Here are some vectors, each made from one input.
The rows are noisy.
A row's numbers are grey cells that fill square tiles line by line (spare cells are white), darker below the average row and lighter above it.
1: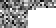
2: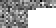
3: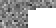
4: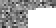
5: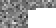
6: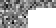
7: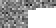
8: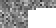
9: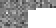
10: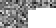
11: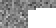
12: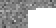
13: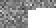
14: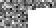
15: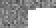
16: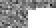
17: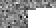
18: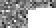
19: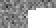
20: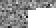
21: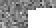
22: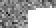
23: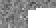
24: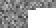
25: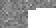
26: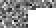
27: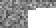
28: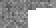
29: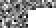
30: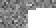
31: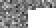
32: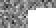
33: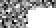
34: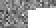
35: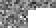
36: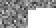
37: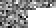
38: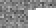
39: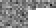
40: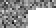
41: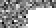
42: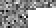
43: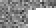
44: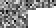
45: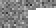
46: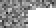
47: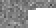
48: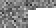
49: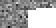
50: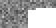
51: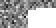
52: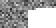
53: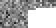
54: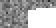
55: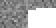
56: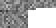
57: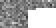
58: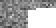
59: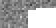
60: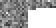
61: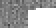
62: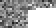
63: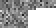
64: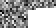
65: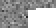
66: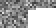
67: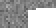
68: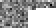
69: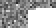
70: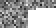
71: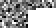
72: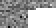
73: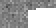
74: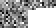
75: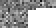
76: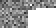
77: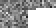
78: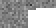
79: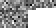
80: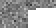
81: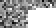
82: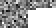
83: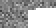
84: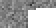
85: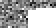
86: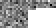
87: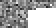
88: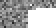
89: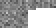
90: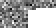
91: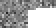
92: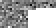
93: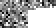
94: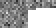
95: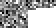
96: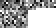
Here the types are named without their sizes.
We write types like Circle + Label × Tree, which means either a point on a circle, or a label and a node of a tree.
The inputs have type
Line × (Tree + Unit).
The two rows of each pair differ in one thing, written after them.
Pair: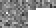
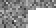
the place on the line
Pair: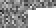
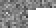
the node of the tree
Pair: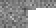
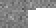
the place on the line
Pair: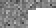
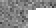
the node of the tree
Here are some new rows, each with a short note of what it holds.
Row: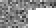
a point on a line and a node of a tree
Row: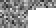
a point on a line
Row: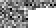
a point on a line
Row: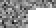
a point on a line and a node of a tree
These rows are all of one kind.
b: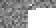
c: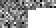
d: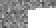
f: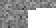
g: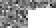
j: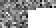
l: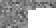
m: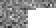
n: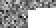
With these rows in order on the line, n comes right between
f and g.
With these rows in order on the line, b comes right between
c and g.
